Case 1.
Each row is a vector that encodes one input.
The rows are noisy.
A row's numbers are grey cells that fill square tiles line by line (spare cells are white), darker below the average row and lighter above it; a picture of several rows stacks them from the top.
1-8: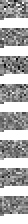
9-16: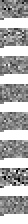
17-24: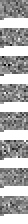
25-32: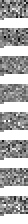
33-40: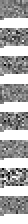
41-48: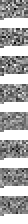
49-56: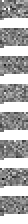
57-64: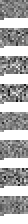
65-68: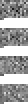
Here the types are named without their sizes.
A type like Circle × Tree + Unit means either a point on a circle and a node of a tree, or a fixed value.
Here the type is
Line.
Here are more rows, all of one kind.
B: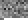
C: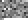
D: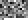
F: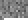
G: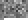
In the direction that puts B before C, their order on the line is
B, F, C, G, D.
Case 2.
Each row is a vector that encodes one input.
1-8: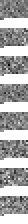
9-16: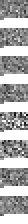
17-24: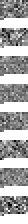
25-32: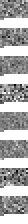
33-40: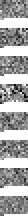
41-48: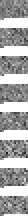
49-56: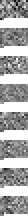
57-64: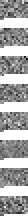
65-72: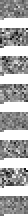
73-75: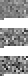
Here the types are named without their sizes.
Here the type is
Line.
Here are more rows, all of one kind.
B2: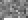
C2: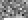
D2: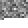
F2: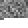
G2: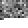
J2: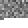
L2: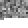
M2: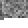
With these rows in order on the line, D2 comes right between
C2 and G2.
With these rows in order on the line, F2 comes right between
B2 and J2.
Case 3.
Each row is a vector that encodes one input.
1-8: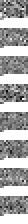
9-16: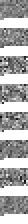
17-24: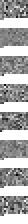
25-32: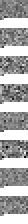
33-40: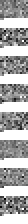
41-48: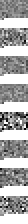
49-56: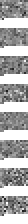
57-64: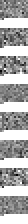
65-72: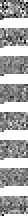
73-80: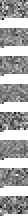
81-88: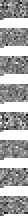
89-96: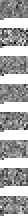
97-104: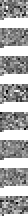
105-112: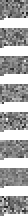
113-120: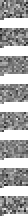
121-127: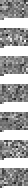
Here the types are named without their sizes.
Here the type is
Circle + Unit.
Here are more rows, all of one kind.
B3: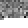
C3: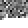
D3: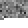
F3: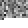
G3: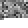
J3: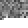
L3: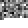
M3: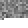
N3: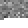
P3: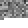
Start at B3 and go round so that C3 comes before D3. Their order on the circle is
B3, L3, J3, C3, D3, N3, G3, M3, F3, P3.
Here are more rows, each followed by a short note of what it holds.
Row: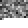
a fixed value
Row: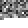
a fixed value
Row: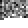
a fixed value
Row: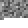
a point on a circle
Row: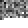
a fixed value
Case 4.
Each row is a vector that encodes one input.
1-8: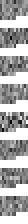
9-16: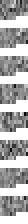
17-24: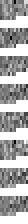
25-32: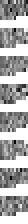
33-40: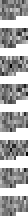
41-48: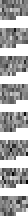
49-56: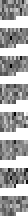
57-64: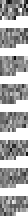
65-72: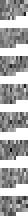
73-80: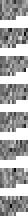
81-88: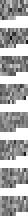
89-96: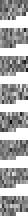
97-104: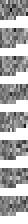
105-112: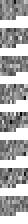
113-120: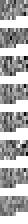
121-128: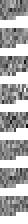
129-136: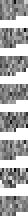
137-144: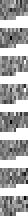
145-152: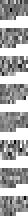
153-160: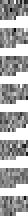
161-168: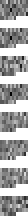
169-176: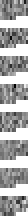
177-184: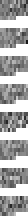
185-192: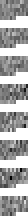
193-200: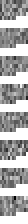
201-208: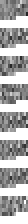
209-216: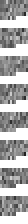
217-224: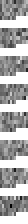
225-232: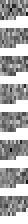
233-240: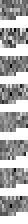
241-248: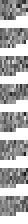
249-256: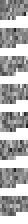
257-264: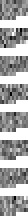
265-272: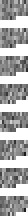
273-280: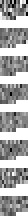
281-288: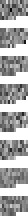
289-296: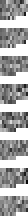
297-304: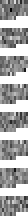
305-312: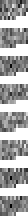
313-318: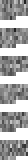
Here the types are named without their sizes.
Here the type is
Tree + Unit.
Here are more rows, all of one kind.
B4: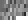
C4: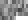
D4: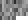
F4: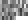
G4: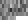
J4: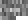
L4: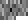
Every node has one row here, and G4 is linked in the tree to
C4 and L4.
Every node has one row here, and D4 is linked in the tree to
B4 and C4.
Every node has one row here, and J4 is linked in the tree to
F4.
